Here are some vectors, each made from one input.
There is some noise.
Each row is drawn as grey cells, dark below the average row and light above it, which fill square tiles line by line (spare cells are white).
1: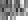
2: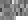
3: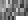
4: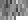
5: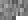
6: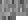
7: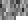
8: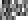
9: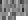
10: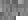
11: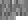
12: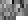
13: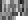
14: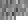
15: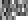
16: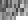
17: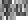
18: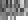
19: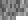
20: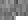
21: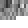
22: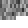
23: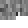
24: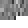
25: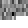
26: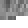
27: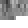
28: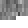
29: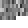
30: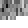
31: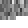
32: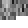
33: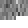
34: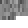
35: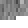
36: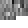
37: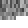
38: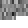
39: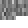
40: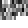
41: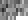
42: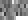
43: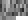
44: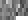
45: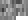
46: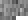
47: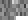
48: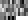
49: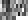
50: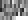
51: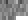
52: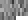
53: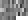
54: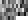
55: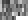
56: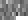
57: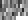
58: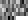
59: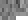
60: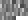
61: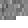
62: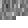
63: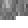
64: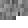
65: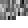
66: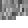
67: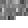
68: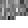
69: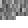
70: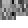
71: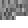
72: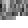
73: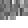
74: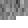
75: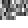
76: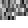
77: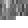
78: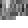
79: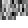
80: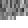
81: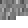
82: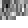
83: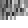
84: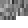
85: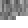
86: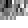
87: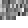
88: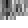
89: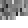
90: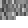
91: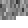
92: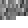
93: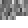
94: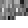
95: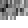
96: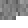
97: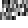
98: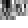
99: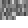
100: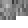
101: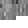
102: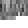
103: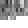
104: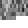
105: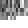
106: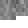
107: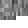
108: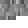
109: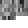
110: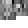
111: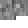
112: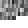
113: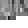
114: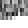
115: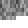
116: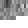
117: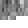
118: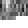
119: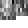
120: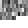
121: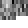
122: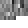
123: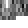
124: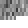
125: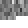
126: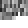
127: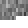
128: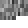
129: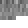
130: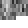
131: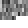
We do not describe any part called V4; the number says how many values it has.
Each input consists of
a value of V4, together with either one of 5 labels, or a node of a 7-node tree.
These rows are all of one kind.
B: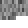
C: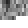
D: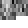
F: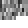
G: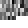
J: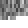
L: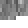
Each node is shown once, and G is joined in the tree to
C and L.
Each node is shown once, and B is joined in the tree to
C and J.
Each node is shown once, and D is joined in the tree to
C and F.
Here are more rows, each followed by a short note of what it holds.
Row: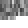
one of 5 labels and a value of V4
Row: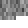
a node of a 7-node tree and a value of V4
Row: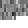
a node of a 7-node tree and a value of V4
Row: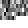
one of 5 labels and a value of V4
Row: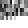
one of 5 labels and a value of V4
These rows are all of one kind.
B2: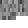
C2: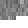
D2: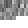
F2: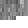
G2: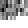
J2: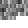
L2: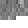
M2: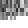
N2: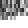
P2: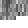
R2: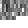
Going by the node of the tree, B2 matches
G2, J2, N2 and R2.
